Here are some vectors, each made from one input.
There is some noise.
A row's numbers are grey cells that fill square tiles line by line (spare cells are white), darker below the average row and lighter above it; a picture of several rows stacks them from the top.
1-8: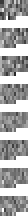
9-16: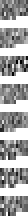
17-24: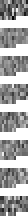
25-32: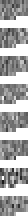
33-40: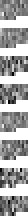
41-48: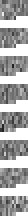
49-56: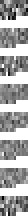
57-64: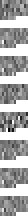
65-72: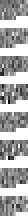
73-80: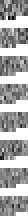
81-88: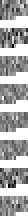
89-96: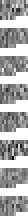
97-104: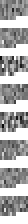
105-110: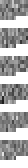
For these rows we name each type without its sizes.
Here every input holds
either a point on a circle and a true/false value, or a list of points on a line.
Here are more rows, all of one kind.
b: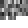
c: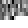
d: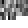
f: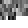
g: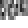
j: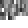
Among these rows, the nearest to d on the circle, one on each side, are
f and j.
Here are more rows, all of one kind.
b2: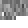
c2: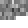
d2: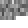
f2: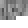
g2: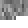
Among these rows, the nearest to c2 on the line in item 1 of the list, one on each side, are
d2 and f2.
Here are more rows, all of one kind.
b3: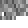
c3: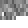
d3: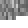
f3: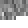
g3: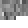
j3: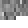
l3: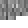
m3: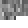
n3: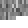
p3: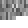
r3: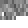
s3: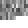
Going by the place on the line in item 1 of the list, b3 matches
c3 and r3.
